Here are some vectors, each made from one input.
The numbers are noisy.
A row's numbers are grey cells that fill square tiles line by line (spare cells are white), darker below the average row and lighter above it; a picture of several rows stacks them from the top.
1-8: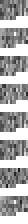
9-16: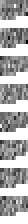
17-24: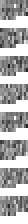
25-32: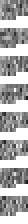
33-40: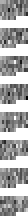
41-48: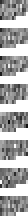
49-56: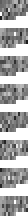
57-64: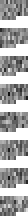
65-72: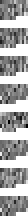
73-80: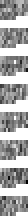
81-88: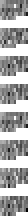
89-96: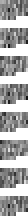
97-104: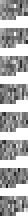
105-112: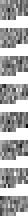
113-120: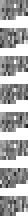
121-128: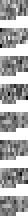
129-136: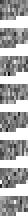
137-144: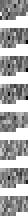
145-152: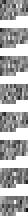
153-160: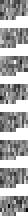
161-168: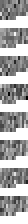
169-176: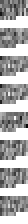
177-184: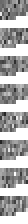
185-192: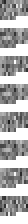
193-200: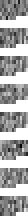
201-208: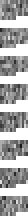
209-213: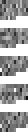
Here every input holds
either one of 6 labels, or a node of a 9-node tree.
